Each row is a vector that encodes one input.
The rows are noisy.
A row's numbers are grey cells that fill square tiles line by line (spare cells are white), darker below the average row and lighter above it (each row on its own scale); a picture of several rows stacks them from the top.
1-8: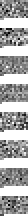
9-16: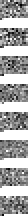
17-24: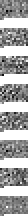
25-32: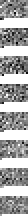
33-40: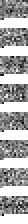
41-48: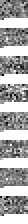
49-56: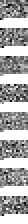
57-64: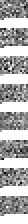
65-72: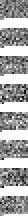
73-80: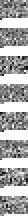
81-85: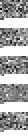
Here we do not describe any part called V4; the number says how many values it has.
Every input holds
one of 6 labels, together with either three true/false values, or a value of V4.
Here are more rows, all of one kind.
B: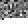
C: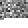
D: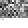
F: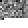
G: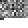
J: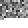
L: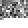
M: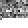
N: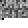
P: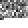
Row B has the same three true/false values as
D and J.
